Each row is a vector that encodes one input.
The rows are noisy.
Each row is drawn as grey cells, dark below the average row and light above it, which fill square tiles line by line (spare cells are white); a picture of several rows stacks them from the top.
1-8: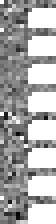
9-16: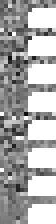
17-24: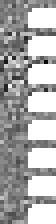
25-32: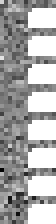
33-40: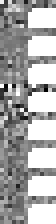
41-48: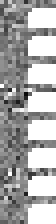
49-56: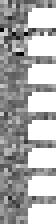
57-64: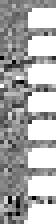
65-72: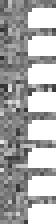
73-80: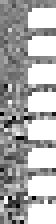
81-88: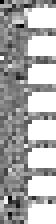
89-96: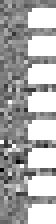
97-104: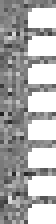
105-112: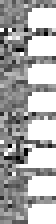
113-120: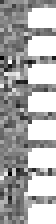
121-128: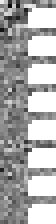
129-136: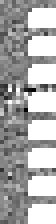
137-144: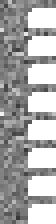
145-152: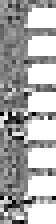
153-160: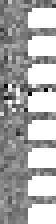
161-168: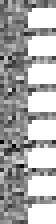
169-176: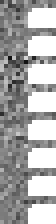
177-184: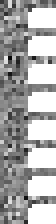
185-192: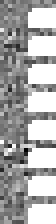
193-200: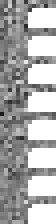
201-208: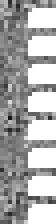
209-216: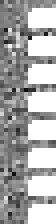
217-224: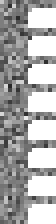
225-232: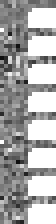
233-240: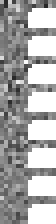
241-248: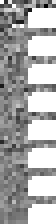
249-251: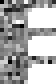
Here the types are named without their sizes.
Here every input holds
a list of points on a line.
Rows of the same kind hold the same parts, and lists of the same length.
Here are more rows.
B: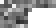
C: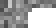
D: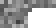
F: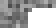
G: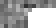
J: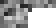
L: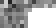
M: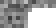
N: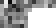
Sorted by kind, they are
B, G
C, D, M
F, L, N
J

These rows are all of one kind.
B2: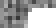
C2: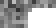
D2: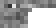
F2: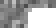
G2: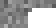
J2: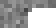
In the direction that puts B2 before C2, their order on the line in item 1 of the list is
F2, B2, C2, G2, J2, D2.
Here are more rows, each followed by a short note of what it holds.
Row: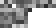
the empty list
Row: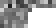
the empty list
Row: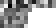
the empty list
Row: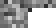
the empty list
